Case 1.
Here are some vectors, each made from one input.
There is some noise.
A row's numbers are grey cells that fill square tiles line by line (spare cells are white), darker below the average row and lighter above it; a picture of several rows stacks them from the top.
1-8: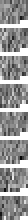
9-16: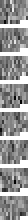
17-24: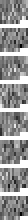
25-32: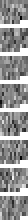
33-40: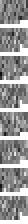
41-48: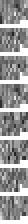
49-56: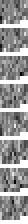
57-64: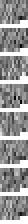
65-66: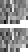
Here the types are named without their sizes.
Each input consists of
a node of a tree, together with either a point on a circle, or a fixed value.
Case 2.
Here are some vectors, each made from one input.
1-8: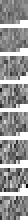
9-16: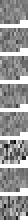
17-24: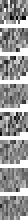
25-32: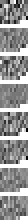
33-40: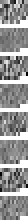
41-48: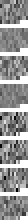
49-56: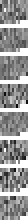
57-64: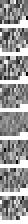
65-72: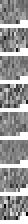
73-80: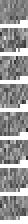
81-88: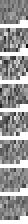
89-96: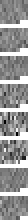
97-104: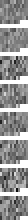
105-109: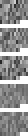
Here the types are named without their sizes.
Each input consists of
either a point on a line, or three true/false values.
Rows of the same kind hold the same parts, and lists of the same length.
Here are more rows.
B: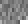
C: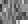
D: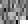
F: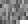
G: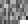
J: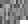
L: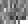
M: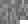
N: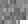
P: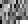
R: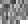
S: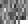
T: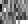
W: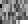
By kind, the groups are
B, J, L, P, S
C, D, F, G, M, N, R, T, W

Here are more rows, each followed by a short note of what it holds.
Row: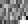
three true/false values
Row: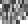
a point on a line
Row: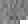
a point on a line
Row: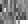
three true/false values
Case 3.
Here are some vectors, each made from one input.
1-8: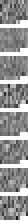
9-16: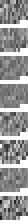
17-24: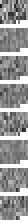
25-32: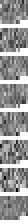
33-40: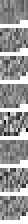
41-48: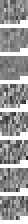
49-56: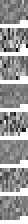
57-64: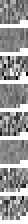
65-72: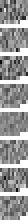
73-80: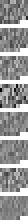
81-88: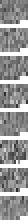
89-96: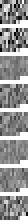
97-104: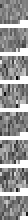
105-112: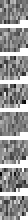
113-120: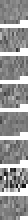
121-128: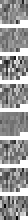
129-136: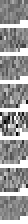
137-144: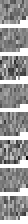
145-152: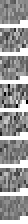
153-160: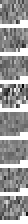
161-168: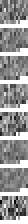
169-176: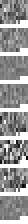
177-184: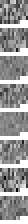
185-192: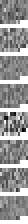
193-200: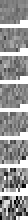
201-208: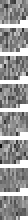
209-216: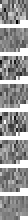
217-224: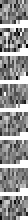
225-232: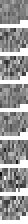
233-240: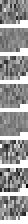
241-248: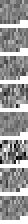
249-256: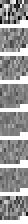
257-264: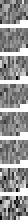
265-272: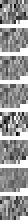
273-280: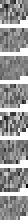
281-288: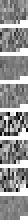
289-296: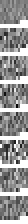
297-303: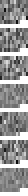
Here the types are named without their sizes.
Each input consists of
three true/false values, together with either a point on a circle, or a fixed value.
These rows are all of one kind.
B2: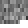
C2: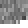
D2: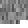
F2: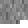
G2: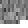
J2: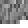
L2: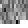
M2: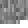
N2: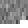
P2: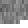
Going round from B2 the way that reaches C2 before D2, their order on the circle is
B2, G2, L2, F2, M2, P2, C2, D2, N2, J2.
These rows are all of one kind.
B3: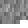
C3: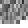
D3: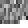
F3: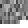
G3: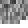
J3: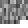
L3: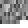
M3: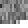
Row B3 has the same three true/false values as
D3 and G3.
